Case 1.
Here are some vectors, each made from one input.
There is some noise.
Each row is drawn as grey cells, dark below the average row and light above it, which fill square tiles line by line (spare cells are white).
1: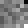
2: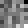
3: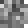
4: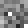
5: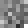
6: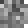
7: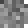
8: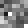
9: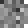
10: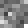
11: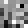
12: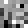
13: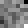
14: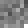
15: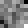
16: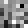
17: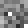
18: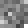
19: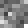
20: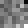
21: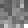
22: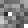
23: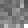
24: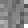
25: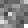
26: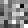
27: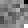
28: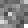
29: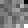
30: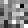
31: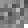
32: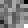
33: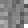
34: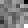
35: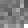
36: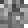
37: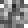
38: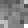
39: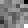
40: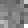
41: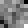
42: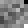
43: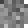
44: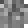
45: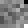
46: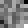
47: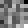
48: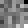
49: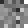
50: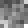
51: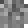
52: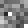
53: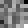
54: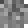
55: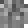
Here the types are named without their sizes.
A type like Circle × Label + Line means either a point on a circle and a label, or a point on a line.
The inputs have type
Tree + Unit.
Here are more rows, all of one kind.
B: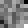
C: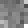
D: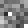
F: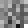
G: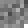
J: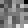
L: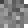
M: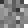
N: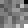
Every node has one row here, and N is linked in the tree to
G and J.
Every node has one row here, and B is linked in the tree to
J.
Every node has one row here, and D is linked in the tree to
F.
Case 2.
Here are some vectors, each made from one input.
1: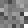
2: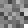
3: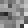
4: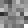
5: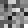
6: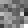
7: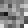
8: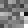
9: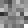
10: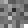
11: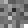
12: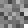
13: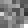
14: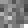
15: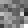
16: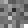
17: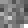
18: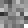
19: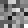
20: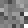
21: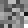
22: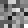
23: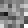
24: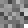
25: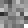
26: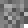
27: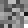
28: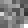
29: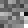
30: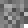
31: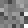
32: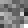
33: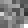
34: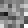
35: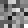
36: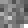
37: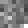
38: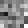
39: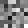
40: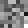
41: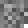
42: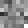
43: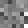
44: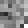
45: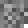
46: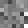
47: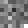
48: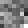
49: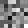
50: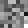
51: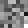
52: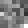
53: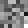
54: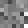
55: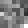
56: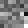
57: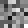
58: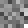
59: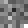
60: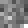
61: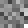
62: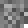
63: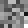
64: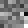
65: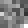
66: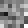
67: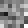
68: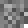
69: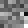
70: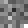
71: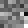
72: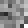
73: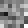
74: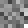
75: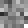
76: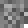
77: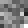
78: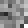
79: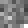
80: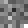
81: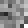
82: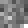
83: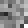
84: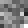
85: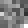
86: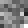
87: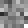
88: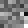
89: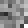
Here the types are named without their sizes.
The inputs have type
Line.
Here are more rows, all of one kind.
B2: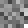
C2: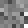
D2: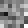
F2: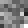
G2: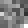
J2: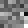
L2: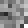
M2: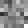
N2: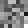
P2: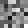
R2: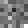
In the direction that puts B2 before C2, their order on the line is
P2, N2, J2, F2, G2, R2, B2, C2, M2, L2, D2.
